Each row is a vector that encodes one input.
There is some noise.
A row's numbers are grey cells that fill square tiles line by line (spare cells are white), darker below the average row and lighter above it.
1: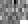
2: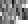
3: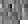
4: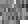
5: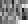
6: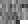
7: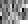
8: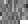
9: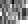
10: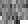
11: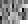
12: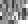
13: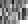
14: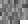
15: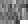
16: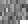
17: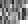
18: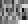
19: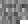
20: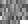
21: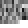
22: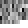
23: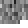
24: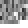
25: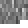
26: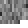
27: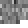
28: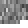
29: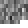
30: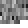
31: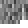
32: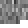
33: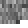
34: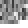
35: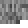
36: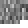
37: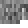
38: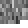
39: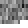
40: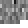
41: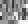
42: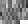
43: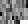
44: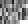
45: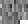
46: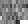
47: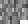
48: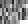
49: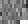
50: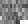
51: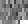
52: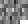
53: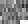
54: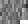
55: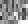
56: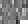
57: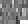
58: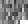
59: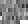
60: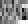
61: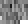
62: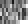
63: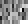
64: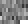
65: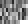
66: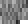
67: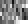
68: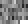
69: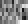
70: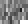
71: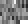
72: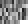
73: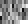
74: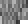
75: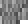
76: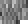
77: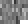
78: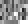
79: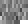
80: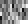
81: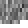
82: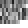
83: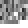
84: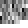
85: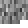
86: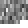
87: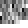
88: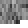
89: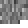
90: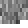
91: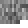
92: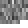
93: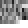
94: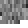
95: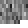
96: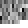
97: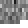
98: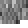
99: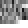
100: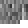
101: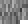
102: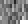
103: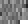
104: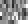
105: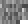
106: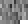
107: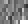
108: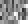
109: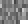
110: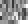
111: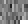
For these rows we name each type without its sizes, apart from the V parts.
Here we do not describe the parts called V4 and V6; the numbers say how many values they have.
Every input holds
either a point on each of two lines, a true/false value and a value of V6, or a value of V4.
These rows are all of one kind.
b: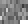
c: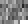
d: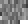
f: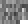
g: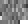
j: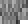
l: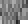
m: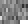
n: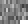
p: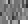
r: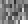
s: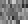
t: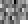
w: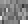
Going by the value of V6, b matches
c, m, n and w.
